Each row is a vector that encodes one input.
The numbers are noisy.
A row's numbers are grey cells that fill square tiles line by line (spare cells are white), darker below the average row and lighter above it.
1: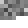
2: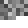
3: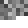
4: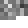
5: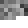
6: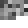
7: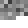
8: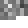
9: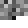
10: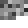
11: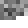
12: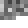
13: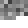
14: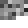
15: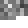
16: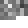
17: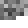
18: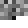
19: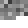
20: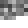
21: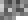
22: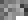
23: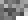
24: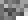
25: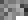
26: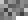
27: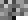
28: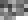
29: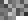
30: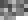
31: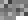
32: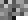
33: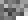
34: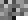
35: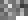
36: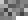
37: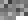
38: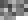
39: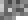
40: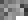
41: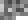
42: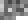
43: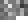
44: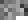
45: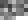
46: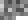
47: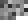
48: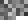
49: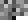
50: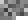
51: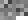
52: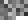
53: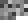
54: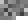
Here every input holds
a point on a 10-point circle.
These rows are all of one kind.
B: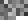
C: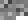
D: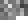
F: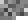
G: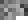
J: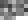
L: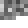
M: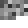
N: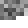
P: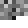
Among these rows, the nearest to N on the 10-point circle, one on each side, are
F and P.
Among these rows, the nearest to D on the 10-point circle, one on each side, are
B and G.
